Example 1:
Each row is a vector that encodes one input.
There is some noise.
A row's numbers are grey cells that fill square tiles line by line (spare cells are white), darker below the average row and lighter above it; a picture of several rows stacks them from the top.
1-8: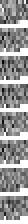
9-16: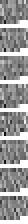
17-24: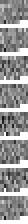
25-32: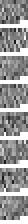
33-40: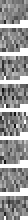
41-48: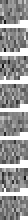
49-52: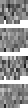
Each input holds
either one of 4 labels, or a point on a 5-point line.
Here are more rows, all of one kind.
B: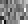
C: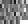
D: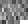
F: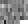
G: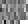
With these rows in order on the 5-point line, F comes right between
B and G.
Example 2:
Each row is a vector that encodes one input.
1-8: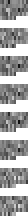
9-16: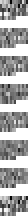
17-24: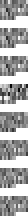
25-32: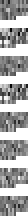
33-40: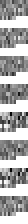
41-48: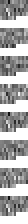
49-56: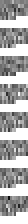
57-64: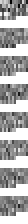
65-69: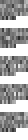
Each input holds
a list of up to two points on a 4-point line.
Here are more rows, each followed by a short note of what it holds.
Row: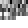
the empty list
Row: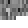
a list of two items
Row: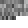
a list of two items
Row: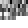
the empty list
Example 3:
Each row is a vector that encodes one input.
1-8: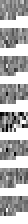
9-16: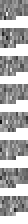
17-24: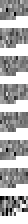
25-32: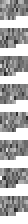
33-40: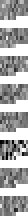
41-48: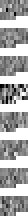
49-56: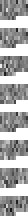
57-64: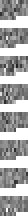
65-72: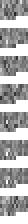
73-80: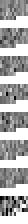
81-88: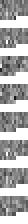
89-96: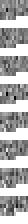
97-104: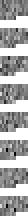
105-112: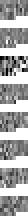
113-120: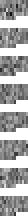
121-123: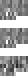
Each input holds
either a point on an 8-point circle and one of 7 labels, or a fixed value.
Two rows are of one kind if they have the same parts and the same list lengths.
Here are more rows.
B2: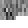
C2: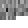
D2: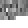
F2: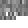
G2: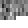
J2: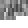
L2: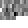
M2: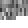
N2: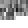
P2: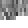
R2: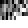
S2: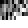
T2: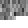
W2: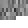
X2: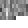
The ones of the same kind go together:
B2, C2, D2, F2, G2, J2, L2, M2, N2, P2, T2, W2, X2
R2, S2

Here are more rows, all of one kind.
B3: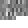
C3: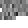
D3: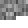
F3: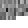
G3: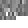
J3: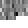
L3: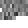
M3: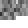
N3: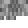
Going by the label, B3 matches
C3, G3 and L3.
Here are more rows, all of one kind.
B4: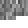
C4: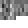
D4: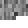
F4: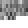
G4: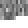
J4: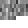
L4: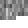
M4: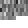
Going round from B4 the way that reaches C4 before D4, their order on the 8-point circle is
B4, C4, D4, G4, F4, M4, J4, L4.
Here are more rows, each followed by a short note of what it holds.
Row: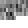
a point on an 8-point circle and one of 7 labels
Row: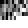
a fixed value
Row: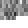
a point on an 8-point circle and one of 7 labels
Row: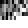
a fixed value
